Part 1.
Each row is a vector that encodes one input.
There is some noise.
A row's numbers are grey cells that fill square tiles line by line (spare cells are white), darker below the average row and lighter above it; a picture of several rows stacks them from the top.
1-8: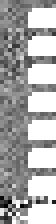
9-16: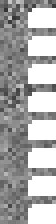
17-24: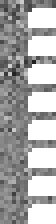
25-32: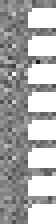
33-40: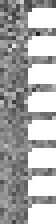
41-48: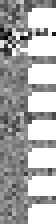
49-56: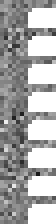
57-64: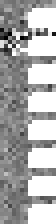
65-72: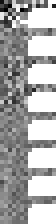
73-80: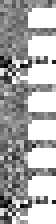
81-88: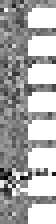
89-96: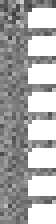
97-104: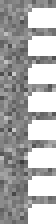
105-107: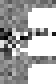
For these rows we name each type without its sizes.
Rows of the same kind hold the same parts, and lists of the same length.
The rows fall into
4 kinds.
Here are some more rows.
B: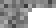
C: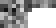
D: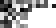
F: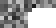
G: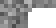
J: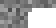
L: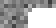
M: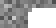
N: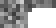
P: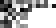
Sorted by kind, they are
B, G, J, L
C, F, N
D, P
M

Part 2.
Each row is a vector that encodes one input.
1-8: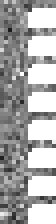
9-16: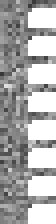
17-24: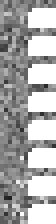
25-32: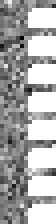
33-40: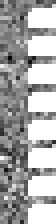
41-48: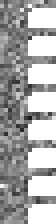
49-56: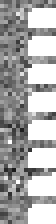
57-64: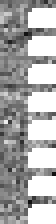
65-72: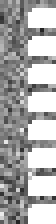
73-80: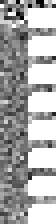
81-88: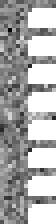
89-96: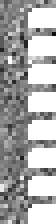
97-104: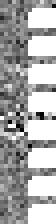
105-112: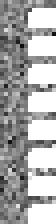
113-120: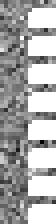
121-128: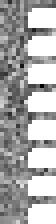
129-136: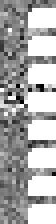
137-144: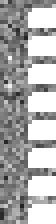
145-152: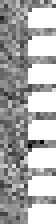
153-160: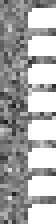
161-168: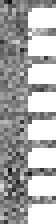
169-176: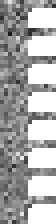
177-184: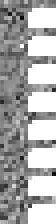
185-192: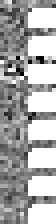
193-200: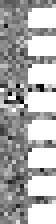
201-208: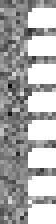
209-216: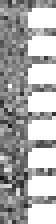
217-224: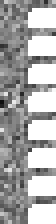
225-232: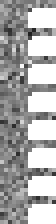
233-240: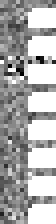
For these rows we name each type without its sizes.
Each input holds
either a fixed value, or three labels.
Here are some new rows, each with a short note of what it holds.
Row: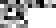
a fixed value
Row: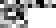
a fixed value
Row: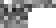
three labels
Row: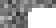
three labels
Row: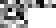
a fixed value
